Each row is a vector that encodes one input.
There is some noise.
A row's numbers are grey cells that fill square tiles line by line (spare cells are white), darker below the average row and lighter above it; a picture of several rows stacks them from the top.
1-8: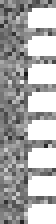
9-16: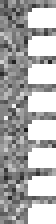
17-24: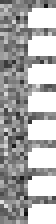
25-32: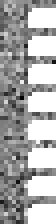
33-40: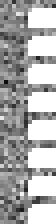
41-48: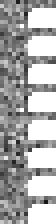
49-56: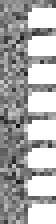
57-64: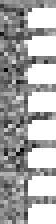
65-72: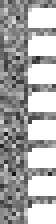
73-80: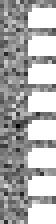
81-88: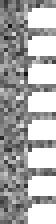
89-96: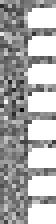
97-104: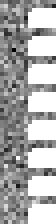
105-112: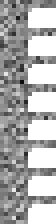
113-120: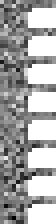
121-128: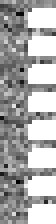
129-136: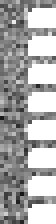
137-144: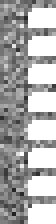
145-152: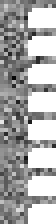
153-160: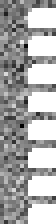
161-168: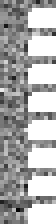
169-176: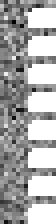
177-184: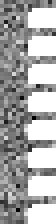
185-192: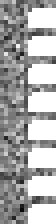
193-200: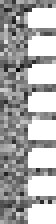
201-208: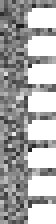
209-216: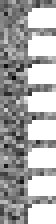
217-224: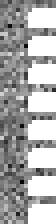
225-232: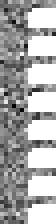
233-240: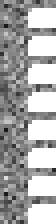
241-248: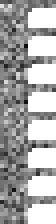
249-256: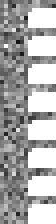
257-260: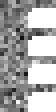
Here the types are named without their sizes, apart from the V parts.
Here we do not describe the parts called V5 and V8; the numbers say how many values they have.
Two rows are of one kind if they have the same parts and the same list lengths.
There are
4 kinds of row.
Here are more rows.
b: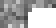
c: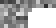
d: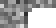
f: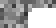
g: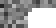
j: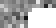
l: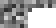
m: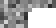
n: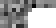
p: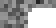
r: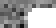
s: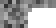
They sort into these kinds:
b, c, d, j
f, m
g, n
l, p, r, s

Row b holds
a point on a circle, a node of a tree, a true/false value and a value of V5.
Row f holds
a node of a tree, a true/false value and a value of V5.
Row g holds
a point on a circle, a node of a tree and a value of V8.
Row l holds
a node of a tree and a value of V8.
